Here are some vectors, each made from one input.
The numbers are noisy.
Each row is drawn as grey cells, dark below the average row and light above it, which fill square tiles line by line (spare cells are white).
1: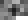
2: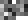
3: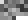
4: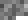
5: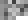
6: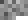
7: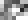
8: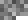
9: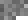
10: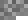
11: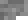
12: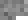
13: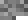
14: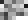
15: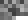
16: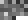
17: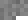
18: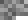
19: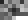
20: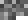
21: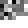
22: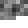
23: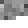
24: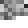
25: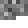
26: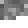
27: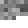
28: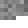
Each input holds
a point on a 5-point line.
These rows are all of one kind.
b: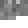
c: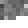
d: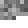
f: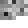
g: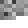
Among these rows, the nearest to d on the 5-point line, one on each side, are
b and g.
